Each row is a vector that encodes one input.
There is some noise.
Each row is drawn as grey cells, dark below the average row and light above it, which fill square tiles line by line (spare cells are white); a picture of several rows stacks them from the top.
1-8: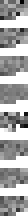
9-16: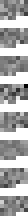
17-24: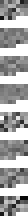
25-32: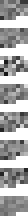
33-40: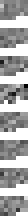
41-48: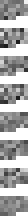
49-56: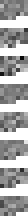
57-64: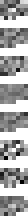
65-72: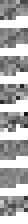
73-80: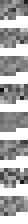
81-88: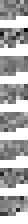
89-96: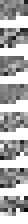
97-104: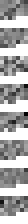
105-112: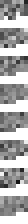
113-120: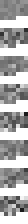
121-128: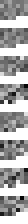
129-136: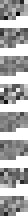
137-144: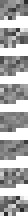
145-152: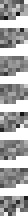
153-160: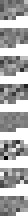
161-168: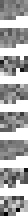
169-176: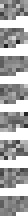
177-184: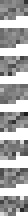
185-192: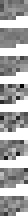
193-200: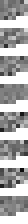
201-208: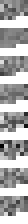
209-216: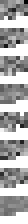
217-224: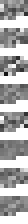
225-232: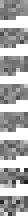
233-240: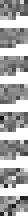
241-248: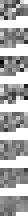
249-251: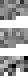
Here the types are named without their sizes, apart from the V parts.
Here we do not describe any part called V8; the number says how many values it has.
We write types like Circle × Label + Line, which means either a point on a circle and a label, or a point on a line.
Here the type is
(Circle + Label) × V8.
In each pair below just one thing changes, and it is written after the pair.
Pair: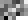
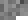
the value of V8
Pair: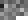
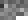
the place on the circle
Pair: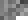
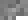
the value of V8
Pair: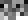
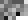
the value of V8
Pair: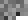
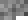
the value of V8
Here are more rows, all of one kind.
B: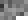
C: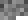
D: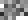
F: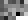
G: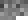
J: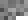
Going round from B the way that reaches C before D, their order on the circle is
B, F, J, C, D, G.
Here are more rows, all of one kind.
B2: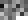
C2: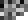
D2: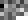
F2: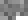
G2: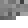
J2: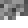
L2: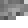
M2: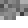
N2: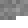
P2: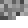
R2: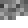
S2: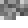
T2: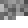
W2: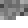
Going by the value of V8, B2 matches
M2, P2 and R2.
